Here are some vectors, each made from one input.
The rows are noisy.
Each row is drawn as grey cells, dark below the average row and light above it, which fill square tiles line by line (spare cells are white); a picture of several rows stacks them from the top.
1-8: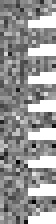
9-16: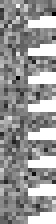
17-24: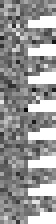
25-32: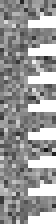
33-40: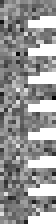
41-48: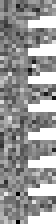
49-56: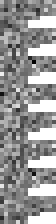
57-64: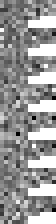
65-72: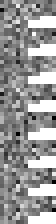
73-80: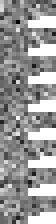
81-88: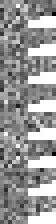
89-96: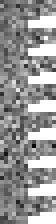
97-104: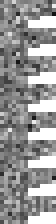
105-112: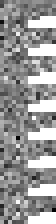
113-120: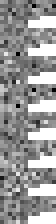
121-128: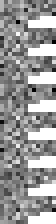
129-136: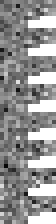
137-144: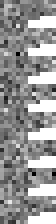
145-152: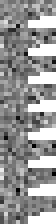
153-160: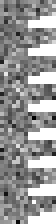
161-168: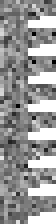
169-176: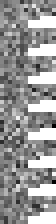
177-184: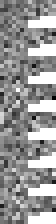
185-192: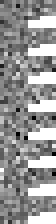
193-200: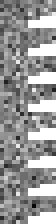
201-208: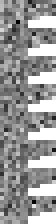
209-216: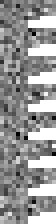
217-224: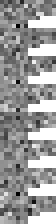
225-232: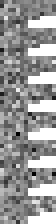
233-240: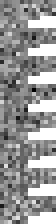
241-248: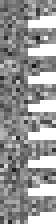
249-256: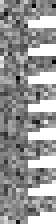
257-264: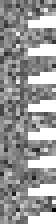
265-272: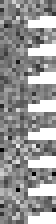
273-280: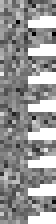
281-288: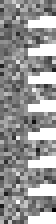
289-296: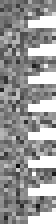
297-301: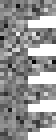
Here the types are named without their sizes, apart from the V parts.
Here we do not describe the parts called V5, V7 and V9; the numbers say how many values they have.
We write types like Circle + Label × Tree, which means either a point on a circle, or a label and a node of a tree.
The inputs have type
Bool × Circle × Line + V5 + V7 × V9.
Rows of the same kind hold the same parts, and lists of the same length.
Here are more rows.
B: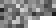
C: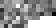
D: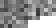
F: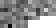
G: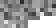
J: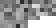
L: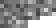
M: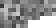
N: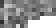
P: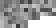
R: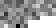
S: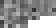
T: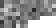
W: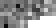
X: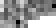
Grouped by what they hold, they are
B, C
D, F, L, M, N, S, T, W
G, J, P, R, X

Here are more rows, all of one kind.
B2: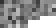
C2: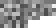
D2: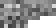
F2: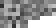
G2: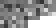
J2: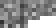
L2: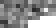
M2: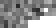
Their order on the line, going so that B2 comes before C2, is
G2, F2, M2, B2, L2, J2, C2, D2.
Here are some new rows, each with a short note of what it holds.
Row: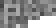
a point on a circle, a point on a line and a true/false value
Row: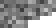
a point on a circle, a point on a line and a true/false value
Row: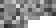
a value of V5
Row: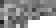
a point on a circle, a point on a line and a true/false value
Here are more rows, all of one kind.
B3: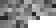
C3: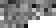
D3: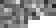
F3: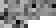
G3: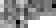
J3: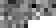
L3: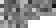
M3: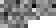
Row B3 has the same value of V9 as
F3 and M3.
